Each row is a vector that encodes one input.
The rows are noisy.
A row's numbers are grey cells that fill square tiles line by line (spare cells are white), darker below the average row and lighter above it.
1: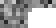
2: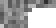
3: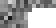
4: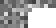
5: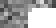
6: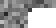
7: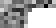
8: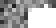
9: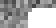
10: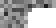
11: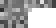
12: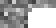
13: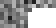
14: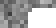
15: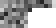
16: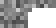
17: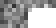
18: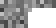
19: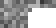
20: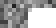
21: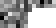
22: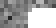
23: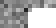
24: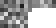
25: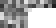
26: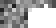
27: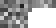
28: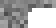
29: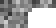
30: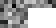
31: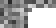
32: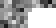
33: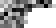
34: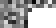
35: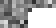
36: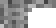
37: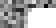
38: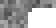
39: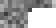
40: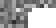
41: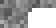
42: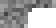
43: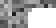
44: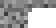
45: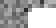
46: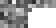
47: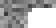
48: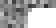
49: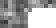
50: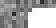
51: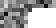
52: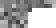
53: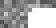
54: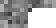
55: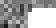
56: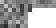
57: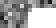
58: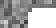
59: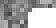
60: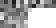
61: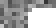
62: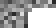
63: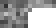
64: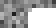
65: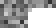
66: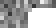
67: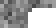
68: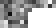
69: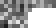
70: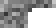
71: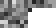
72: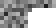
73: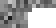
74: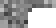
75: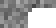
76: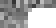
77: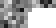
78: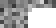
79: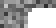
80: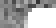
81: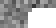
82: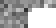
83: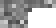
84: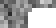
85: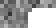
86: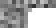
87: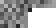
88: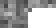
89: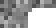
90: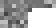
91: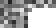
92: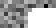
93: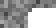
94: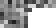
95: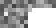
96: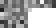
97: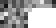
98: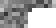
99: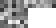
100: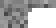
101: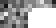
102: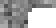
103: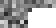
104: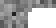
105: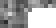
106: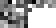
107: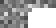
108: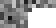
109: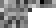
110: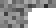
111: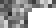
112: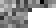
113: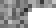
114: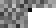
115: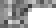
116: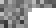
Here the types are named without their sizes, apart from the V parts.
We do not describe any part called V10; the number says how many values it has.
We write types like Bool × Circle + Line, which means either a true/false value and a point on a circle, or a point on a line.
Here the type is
Bool × Tree + V10.
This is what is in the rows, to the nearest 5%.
About 45% of them hold a node of a tree and a true/false value. The rest hold a value of V10.
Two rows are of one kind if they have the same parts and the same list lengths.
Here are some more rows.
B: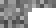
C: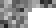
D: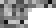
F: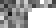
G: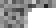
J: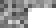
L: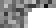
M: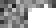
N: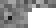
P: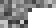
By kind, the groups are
B, C, D, J, M, N
F, G, L, P

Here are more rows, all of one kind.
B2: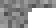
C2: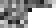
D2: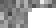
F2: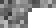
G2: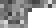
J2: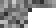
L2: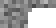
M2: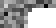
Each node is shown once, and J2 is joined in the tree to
M2.
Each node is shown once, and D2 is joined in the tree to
B2, C2 and F2.
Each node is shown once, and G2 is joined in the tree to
C2.
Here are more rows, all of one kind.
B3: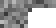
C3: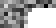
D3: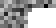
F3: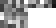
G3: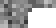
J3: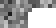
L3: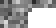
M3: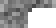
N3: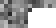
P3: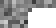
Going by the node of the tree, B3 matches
C3, F3, L3 and P3.
